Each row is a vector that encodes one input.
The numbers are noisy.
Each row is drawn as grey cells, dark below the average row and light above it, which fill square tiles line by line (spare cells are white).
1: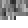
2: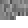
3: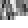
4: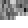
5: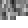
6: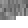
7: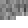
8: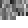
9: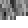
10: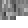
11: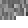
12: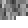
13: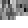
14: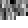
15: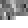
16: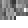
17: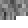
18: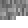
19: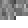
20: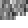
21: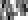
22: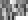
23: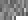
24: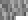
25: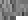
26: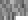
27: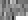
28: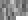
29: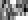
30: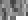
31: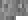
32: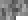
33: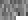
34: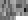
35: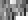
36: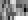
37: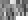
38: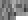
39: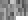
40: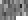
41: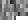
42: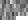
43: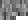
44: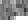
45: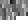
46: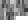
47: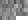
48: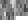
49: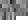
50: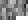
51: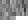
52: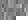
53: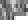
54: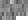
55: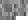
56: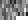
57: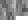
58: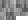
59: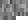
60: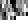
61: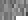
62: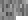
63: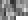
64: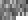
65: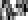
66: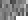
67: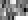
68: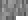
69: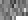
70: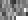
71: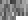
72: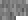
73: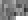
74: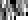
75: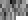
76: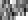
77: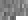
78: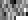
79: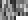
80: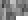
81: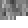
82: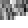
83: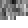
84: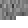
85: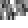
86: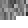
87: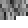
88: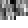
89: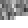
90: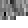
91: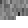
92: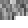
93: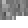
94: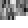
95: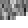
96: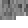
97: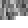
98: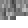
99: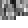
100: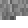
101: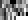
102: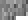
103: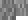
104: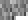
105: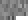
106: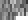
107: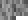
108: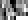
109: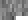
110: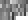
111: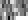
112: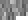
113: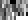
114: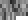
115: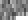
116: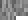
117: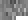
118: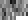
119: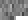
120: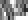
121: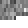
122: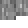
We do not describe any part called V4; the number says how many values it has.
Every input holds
a point on a 6-point line, together with either a node of a 7-node tree, or a value of V4.
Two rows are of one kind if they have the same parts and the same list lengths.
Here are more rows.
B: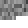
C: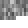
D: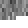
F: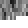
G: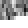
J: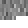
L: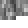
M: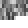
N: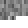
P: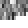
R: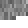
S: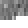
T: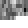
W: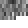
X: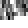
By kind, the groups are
B, D, F, G, J, M, N, R, S, T, W, X
C, L, P

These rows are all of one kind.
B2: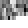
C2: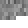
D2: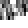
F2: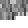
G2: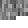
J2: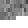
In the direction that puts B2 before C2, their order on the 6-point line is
B2, J2, F2, G2, D2, C2.
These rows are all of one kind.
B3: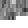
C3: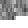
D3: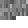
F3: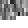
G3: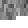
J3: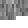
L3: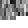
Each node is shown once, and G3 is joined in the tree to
C3 and J3.
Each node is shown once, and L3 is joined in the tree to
C3 and F3.
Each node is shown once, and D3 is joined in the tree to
B3.
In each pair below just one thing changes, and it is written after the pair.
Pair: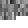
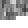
the place on the 6-point line
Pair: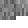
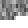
the node of the tree
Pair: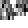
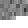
the node of the tree
